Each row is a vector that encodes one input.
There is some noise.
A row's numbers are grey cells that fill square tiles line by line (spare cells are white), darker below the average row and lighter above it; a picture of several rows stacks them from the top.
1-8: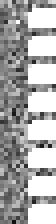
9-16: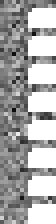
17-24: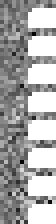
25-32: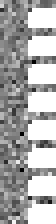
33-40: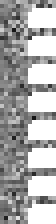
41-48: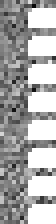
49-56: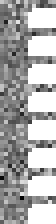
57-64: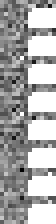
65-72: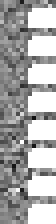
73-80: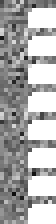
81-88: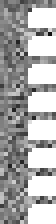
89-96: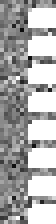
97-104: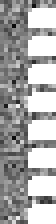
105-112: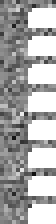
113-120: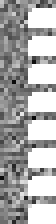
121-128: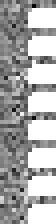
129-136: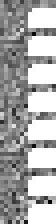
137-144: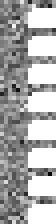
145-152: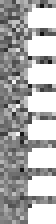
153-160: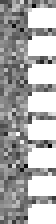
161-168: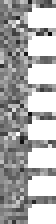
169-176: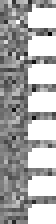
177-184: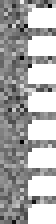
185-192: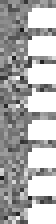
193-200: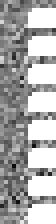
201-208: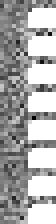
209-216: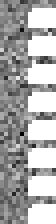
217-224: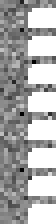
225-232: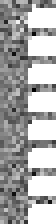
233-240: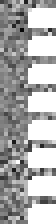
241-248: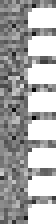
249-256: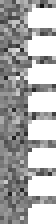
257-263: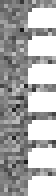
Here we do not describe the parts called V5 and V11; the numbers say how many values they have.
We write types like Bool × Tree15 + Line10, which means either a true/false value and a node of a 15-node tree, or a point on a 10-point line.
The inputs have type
Bool × (Tree10 + Unit) × V11 + Line9 × V5.
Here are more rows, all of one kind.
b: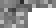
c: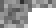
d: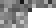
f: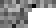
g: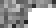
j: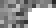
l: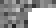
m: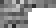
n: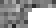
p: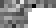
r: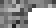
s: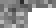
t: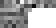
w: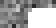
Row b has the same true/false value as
c, d and s.
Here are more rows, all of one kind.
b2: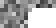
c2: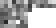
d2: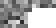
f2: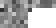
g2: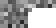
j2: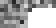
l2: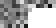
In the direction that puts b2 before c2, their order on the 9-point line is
j2, f2, b2, g2, l2, d2, c2.
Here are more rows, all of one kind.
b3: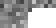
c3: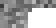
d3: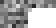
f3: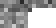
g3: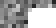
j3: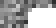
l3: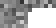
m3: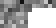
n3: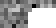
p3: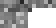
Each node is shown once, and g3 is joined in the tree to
j3.
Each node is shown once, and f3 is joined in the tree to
c3 and j3.
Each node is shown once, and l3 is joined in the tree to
c3 and d3.
